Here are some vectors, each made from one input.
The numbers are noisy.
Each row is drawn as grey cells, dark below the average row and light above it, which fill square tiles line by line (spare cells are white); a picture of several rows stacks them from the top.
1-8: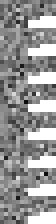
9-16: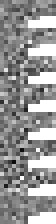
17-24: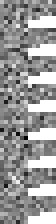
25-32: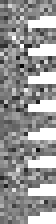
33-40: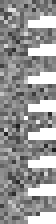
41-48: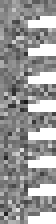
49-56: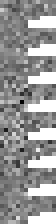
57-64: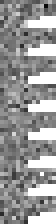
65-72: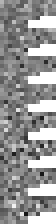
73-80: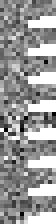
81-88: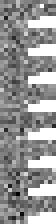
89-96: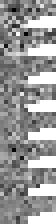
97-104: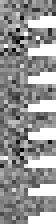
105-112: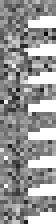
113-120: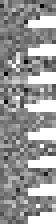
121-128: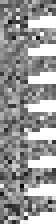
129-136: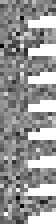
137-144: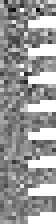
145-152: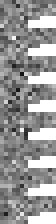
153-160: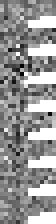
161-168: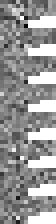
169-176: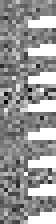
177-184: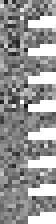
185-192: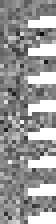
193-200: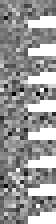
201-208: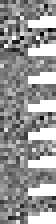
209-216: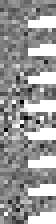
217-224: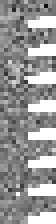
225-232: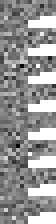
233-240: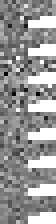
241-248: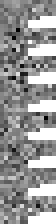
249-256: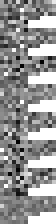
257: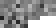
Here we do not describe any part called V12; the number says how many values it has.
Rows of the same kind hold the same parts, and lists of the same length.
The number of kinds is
2.
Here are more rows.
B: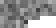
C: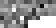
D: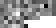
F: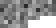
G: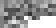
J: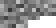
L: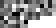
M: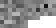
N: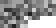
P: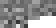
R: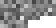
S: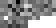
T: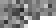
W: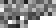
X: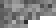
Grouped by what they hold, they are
B, C, F, G, J, L, N, P, T, X
D, M, R, S, W

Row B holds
a point on a 6-point line and a node of an 11-node tree.
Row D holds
two values of V12.
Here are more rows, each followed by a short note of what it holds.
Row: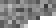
two values of V12
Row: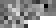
two values of V12
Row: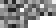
two values of V12
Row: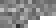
two values of V12
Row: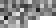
two values of V12
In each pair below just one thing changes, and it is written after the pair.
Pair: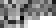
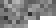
the node of the tree
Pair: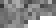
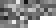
the node of the tree
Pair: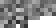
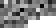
the place on the 6-point line
